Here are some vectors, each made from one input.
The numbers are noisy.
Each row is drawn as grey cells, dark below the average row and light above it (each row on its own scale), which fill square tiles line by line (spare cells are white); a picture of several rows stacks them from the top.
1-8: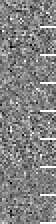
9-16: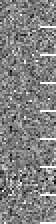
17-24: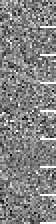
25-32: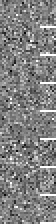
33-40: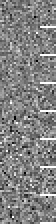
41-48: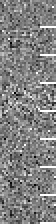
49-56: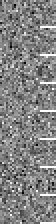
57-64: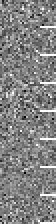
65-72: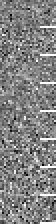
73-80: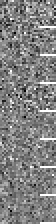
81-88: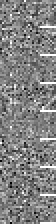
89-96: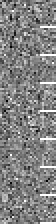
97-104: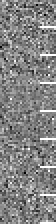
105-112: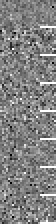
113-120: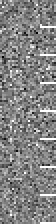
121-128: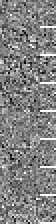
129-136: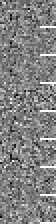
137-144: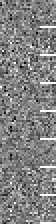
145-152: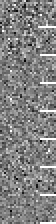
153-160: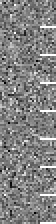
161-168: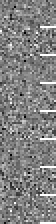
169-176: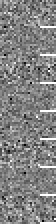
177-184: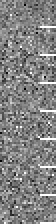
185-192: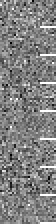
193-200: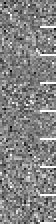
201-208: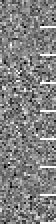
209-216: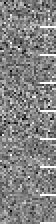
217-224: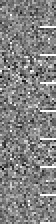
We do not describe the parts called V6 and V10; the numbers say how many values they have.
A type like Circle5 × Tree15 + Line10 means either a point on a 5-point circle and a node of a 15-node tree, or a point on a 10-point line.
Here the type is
(Circle8 + V6 × V10) × Circle9.
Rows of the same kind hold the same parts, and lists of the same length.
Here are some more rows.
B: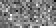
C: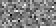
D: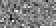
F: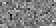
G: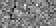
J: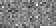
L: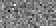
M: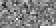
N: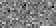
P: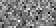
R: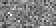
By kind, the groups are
B, J, L, M, N, P, R
C, D, F, G

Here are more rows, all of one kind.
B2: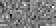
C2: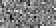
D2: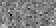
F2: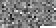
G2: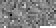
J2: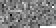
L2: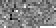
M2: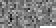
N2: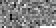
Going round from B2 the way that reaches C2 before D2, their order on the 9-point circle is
B2, N2, C2, F2, L2, D2, G2, J2, M2.
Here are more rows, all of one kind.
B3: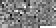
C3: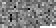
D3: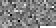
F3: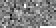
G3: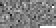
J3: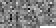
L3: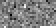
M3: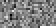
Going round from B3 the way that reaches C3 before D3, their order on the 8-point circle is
B3, F3, L3, M3, J3, C3, D3, G3.
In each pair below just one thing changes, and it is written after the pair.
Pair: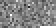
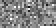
the value of V6
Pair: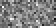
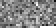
the value of V6
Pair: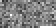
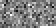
the value of V10
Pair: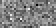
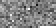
the value of V6
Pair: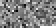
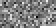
the value of V10
